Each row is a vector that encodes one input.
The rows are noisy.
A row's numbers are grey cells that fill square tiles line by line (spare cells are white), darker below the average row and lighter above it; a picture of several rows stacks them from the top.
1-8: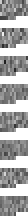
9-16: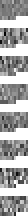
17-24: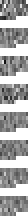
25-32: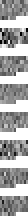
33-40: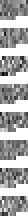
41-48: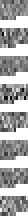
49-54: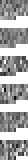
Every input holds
a point on a 5-point line and a true/false value.
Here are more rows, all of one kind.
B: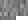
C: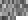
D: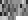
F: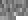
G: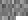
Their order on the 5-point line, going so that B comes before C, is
G, B, F, C, D.
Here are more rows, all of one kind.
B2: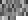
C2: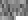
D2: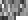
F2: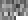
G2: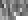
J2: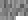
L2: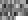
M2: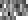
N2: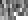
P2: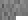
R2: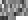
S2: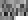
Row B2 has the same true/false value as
D2, L2, P2 and R2.
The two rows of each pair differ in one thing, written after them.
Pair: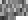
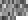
the true/false value
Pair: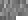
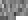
the place on the 5-point line
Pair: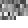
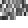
the place on the 5-point line
